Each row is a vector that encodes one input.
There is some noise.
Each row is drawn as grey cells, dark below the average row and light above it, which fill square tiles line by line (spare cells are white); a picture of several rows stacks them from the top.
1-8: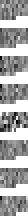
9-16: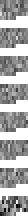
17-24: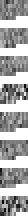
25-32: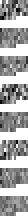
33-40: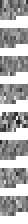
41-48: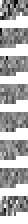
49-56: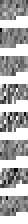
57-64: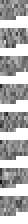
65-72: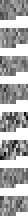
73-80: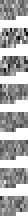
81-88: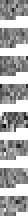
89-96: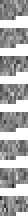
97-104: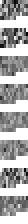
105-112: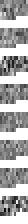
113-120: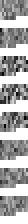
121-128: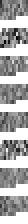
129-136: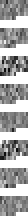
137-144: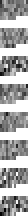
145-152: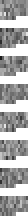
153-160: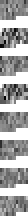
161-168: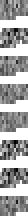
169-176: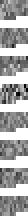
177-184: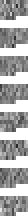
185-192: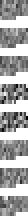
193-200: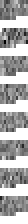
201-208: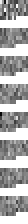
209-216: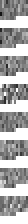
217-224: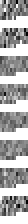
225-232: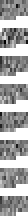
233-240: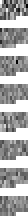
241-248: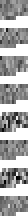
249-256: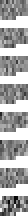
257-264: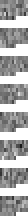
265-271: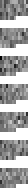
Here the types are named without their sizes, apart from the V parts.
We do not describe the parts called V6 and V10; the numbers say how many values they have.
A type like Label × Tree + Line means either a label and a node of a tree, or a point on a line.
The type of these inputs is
(Circle × (Line + V10) + V6) × Label.
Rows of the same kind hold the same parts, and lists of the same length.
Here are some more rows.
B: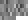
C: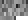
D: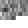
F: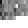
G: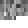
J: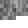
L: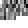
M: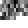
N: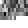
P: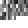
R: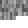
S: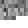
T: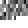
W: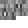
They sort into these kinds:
B, D, J, R, S, W
C, F, G
L, M, N, P, T

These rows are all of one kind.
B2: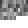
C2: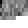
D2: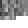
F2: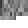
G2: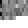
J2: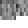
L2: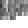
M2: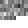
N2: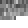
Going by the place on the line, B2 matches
M2 and N2.
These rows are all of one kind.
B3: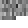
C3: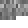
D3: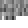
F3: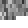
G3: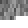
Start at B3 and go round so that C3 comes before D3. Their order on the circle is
B3, C3, G3, D3, F3.
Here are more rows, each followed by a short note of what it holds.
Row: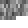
a point on a circle, a label and a value of V10
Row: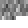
a point on a circle, a label and a value of V10
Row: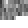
a point on a circle, a label and a point on a line
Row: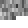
a point on a circle, a label and a value of V10
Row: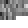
a point on a circle, a label and a value of V10
